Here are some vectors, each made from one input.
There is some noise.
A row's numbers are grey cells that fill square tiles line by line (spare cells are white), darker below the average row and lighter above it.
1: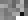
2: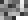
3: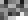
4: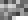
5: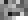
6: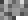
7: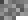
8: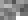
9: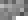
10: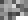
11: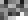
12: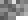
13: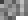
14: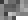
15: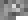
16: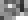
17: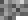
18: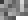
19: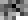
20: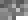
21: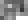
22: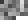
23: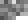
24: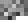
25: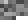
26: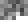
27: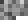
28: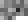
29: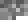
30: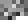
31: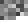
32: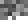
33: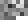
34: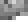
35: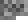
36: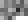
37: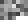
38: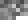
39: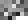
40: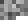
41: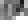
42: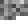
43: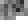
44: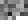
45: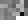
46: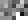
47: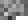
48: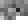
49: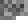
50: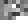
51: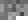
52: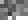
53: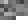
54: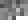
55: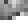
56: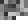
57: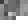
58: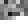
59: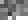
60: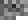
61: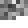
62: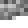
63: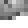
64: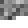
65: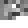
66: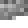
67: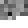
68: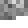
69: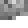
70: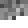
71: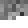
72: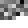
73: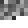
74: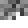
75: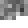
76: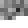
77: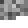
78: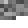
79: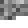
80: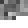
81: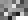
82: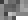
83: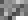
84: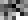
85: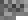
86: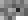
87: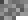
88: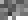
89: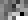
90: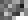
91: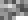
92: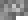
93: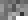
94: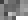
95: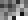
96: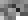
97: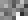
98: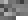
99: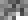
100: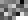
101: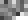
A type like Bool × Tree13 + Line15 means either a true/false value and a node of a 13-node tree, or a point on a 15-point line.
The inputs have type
Bool × Label10.
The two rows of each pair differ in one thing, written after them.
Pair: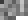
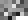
the label
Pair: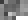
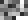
the true/false value
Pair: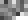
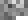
the true/false value
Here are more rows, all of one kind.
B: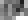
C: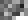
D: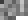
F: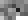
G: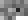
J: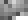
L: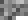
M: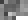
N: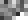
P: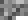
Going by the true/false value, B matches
C, M and N.
